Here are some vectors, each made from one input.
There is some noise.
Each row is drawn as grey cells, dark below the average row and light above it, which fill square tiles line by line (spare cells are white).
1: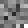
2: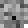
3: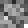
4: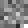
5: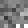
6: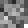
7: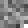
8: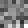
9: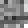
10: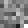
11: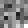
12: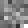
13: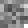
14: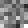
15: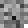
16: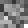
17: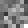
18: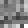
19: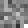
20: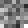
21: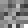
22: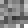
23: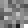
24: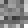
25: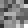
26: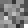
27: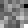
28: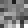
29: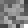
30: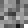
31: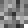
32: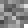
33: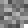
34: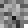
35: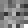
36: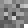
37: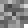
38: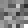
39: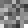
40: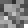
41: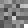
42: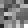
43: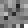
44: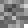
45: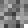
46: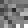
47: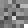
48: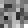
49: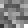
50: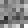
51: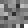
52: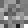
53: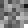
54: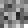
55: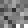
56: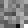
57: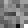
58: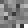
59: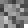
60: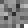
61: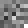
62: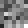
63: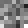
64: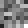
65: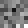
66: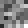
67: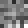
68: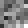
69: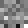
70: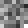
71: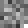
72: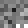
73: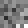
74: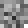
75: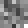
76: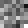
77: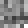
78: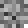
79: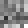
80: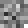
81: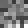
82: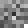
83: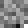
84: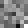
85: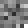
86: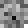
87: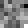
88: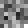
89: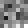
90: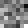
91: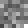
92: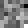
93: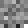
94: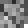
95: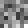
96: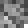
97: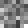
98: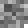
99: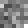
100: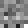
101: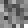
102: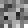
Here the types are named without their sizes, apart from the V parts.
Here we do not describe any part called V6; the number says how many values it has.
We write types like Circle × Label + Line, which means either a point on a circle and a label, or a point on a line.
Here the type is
Bool × (Line + V6).
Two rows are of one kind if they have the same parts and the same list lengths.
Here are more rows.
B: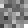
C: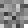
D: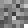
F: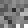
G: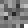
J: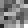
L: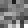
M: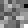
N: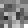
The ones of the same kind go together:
B, D, F, G, M
C, J, L, N

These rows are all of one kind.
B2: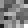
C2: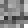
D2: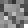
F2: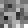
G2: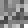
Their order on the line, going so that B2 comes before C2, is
D2, B2, F2, G2, C2.
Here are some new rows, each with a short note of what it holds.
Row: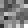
a point on a line and a true/false value
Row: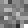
a true/false value and a value of V6
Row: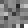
a true/false value and a value of V6
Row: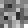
a point on a line and a true/false value
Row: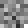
a point on a line and a true/false value
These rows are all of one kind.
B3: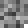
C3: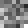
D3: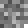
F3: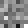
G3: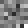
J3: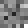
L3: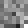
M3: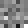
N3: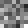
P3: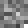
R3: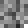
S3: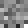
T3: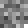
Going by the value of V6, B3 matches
G3, J3 and R3.
